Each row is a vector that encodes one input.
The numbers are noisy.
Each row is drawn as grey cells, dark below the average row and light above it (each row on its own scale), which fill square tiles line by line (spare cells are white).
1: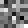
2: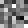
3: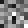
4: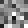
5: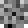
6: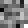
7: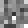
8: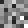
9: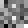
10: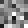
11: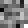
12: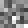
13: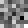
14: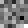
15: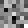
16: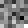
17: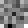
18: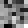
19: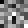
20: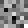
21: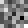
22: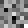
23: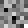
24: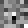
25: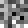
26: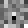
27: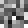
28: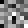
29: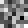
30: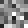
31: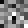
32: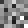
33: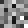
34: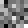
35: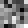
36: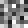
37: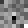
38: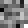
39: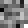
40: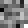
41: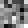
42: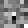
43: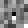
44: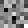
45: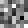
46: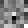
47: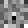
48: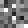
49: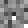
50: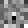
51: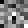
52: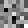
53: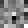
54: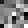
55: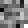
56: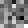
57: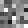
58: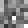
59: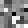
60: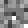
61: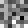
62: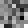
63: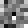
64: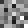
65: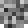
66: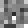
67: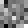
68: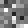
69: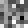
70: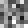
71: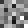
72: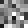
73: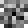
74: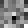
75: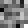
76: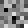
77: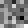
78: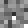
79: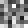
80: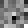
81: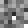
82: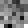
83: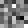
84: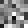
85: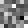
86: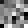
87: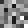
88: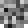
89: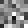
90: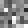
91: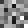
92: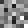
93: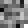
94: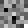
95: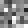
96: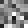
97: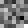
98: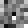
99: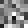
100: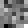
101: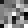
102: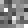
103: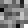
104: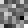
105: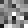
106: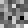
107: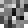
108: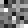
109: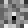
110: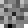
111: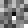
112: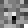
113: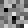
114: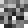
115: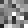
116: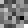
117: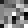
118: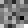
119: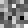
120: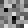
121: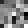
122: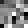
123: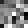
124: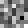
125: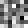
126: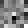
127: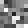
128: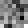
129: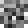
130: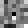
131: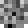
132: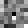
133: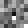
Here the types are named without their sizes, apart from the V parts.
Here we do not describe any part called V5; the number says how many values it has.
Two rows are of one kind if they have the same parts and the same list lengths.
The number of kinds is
3.
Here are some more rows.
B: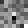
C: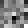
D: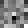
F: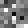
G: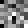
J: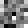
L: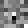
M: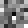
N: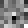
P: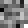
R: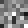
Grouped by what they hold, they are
B, C, D, G, L, N, R
F, J, M
P

